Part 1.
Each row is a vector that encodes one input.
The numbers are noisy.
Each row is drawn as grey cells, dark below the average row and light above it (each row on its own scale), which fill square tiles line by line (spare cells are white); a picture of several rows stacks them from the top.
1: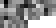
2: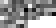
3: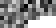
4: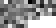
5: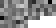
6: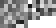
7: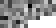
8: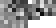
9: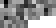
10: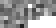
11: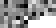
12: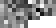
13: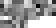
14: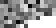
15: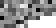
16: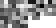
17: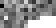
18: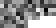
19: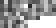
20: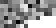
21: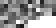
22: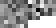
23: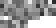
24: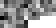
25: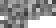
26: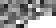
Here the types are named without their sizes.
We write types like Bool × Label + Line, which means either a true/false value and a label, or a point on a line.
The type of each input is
Label.
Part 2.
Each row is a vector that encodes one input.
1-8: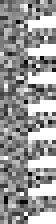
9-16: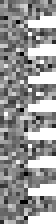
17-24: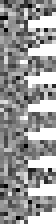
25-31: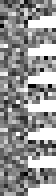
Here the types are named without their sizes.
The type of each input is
Tree.
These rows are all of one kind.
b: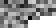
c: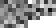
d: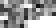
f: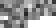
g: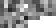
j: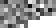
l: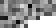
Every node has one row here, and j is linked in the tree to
l.
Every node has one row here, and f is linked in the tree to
c and d.
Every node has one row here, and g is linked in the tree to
b.
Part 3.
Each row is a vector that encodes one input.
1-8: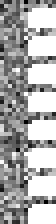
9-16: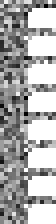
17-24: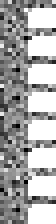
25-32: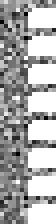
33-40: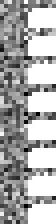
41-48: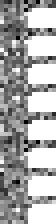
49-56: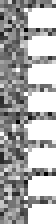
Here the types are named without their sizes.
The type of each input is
Bool × Bool × Bool × Bool.
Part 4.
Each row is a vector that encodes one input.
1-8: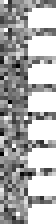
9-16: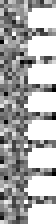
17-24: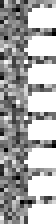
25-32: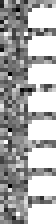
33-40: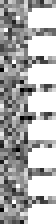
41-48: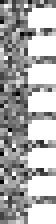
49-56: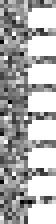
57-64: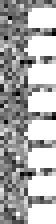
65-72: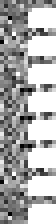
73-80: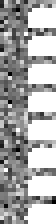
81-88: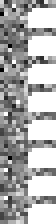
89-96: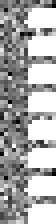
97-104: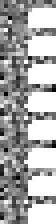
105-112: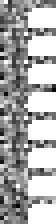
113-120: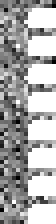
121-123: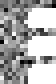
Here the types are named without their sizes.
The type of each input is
Label.
